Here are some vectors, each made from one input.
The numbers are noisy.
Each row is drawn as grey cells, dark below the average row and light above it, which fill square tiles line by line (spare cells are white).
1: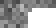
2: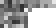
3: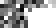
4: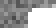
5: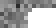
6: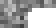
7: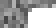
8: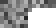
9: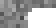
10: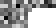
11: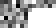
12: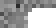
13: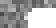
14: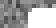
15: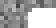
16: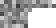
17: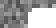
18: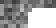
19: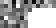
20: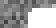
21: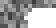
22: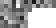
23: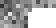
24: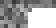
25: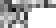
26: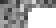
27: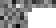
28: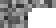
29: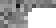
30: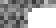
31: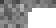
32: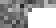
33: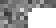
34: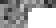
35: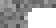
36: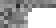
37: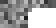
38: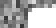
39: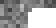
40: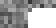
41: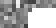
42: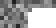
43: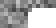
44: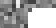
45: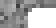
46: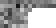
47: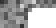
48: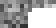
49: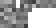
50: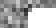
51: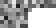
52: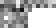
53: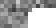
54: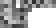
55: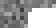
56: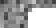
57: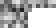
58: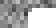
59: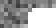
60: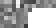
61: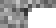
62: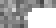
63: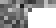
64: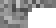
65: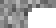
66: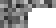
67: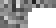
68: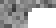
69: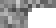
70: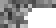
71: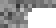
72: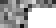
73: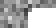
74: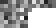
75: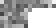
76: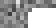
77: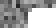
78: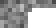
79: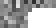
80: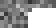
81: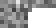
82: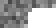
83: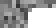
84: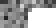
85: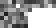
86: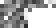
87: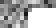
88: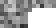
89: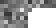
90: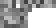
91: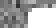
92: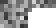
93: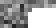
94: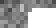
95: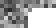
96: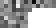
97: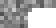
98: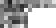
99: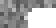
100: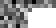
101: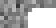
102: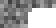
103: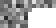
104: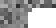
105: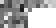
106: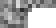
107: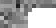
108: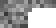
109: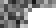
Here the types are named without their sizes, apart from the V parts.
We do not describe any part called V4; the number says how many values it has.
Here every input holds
a value of V4, together with a list of items, each a point on a line and a true/false value.
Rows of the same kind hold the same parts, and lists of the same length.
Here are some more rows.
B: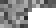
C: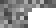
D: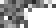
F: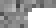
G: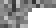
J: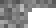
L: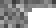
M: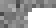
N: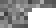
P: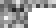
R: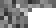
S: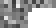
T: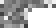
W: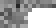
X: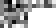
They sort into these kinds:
B, C, N, R
D, P, T, X
F, G, J, L, M, S, W

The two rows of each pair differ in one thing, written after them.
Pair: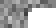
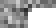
the true/false value in item 1 of the list
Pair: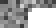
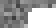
the value of V4
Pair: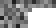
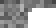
the true/false value in item 2 of the list
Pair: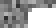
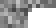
the value of V4
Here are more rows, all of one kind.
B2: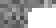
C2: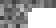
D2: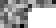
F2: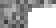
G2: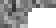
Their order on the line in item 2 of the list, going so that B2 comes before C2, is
B2, G2, D2, C2, F2.
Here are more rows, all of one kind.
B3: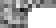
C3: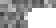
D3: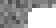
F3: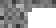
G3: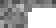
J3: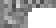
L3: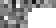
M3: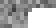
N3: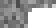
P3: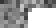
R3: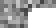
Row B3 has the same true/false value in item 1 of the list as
F3 and P3.
